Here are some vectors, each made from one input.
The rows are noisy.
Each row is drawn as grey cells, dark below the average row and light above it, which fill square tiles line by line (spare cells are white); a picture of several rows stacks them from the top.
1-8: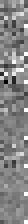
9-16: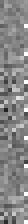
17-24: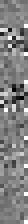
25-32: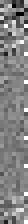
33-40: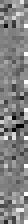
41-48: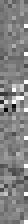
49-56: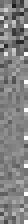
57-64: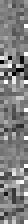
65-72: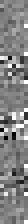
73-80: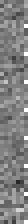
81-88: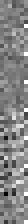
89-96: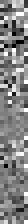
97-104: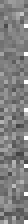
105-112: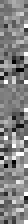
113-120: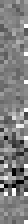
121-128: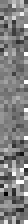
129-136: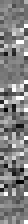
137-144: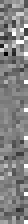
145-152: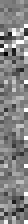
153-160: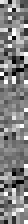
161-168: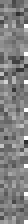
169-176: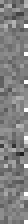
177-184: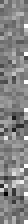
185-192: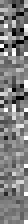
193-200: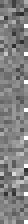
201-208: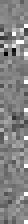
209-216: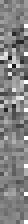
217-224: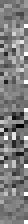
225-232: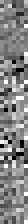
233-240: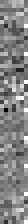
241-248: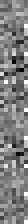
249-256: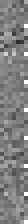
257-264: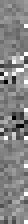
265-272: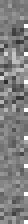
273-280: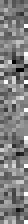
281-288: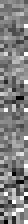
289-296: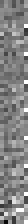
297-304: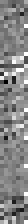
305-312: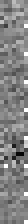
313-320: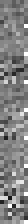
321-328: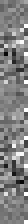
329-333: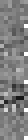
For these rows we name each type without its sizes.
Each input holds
either a fixed value, or a label and a true/false value.
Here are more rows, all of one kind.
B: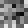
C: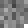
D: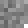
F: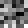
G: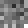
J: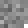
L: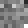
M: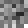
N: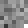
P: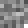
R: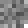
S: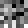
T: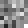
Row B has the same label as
G, J, M and S.
